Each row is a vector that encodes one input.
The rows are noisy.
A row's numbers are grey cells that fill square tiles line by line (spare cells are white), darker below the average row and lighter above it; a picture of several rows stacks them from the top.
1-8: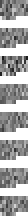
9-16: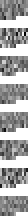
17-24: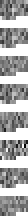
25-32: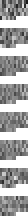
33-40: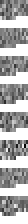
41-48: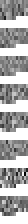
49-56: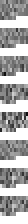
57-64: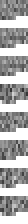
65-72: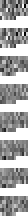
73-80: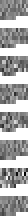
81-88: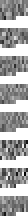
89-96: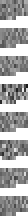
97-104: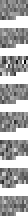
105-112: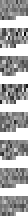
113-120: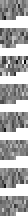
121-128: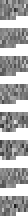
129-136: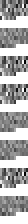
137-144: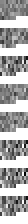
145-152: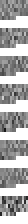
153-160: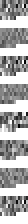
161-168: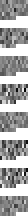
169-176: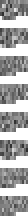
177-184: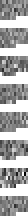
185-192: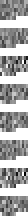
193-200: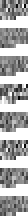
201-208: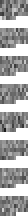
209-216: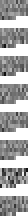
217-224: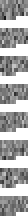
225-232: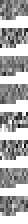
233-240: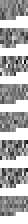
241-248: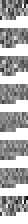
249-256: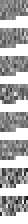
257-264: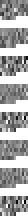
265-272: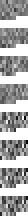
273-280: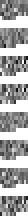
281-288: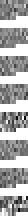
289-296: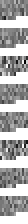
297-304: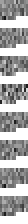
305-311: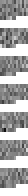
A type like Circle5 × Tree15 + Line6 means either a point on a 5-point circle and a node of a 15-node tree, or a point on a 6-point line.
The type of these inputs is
Line12 + List3(Line7).
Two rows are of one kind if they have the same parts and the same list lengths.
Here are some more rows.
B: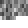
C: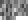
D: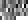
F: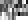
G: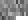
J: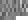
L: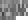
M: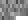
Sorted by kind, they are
B, C
D
F
G, M
J, L

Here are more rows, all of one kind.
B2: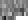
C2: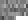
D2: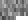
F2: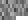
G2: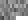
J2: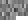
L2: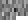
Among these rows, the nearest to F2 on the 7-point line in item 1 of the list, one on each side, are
G2 and J2.
